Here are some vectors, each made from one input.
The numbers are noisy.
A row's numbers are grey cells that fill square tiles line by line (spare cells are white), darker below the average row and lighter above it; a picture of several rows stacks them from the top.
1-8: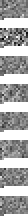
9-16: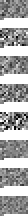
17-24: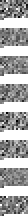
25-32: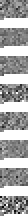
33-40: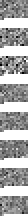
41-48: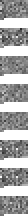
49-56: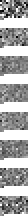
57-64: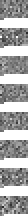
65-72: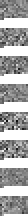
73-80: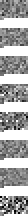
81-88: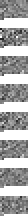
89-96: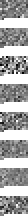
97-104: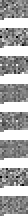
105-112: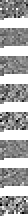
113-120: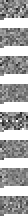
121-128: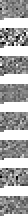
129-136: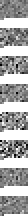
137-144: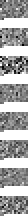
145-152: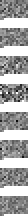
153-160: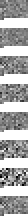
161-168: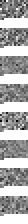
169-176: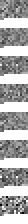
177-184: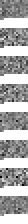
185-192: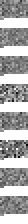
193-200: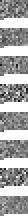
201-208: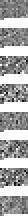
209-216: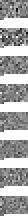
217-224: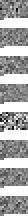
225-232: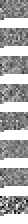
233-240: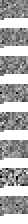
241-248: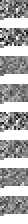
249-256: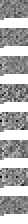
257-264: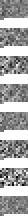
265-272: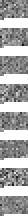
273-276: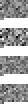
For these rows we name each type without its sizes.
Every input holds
a node of a tree.
